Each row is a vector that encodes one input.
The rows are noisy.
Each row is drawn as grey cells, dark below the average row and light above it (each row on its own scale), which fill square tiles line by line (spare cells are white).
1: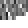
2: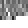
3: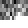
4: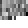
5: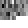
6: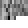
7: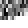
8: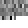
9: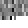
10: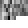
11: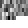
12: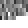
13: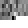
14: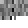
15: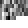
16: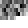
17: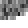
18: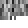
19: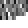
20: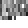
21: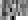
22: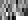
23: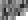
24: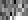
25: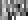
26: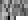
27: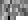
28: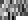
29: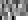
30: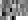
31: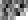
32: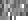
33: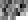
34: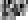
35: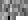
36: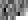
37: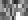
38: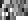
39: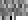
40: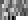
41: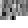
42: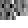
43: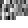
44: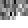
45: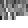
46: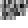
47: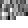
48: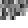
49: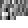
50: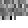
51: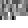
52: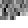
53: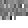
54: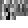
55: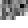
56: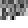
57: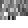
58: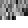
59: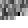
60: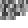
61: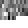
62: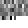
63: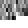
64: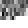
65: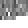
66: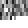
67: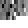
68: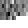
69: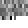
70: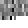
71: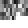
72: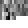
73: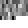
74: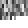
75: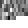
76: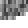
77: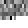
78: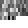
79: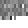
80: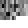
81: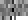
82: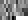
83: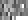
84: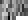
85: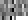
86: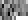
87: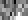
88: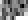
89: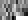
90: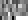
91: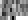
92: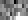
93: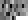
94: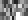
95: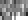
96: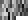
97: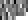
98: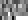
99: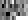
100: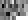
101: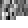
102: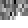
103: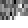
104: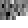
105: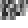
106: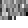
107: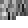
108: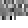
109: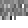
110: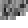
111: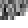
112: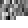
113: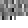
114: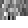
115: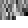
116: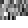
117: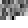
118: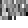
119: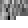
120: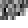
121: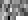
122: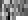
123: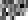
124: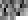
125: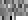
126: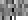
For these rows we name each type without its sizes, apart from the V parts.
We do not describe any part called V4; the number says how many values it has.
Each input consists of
a label, together with either a point on a line and a true/false value, or a list of values of V4.
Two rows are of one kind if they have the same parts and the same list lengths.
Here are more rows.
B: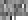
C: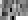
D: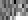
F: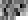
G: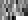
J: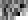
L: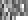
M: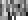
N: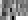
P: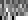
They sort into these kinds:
B, L, M
C, G, N
D, F, J
P

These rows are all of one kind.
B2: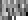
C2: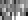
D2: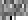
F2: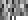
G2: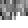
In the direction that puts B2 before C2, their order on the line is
F2, B2, D2, G2, C2.
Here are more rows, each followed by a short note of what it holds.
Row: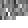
a label, together with a list of two items
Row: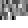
a label, together with the empty list
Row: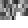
a label, together with the empty list
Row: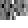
a label, together with a list of one item
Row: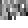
a label, a point on a line and a true/false value
